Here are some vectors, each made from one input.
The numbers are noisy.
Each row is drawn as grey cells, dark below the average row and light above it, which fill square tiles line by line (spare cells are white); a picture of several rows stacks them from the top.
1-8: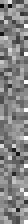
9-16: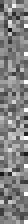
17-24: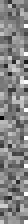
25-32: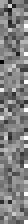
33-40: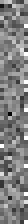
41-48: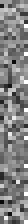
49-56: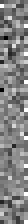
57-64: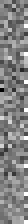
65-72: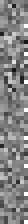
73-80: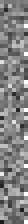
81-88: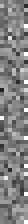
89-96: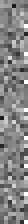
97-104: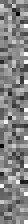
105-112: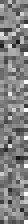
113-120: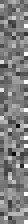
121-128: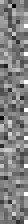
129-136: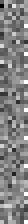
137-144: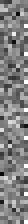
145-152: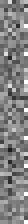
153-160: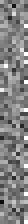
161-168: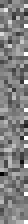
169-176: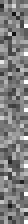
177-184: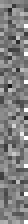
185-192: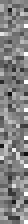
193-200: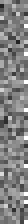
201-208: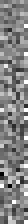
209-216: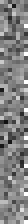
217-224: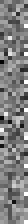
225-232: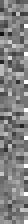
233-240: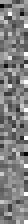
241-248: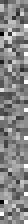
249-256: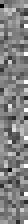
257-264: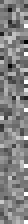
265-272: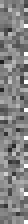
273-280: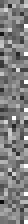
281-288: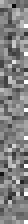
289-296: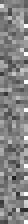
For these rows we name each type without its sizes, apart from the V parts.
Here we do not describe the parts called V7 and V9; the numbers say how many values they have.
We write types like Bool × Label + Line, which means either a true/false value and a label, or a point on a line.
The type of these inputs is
(Bool × Bool × Bool × Bool + V9) × (Line + V7).
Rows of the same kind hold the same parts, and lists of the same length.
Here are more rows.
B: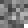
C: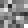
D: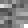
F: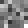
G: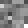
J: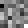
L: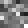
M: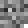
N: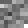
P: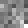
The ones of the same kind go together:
B, F, M
C
D, G, N, P
J, L

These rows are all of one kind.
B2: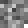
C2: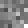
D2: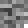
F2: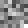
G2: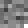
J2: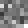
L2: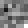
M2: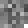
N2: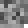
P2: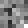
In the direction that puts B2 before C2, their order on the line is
P2, B2, C2, F2, D2, G2, L2, J2, N2, M2.
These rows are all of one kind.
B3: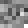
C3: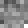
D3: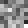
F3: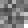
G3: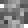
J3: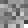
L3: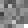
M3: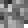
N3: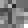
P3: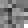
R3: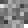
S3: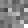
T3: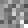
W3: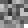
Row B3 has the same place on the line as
C3, N3 and P3.
